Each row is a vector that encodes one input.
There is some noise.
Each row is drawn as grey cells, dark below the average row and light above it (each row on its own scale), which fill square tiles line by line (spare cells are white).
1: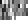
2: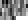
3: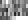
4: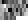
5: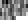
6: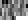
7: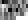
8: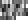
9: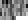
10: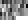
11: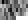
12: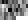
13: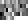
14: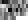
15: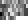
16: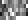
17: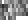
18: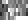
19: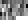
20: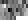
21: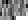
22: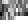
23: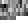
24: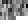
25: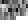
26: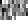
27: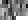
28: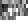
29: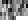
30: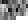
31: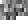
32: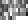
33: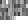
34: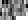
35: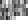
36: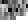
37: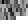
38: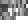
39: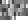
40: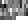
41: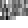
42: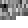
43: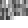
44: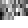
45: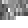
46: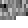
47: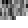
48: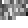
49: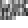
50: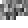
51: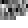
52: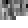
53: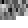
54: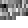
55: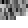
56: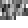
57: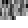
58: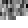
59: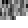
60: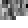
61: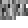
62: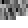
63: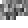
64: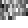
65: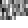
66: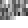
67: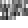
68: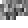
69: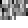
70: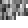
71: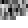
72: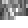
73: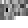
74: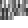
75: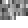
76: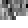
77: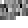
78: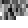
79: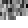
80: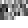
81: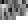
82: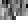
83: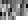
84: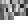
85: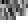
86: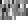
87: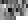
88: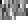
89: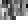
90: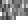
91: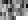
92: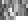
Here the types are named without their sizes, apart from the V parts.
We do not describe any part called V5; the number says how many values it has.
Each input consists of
a list of items, each a true/false value and a value of V5.
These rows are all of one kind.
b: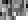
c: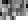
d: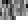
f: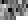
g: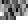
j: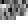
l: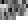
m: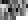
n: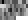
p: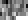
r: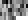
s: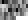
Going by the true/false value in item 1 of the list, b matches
c, d, p and r.
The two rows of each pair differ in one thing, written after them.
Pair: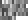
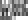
the true/false value in item 2 of the list
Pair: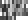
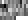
the true/false value in item 1 of the list
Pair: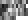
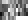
the value of V5 in item 1 of the list
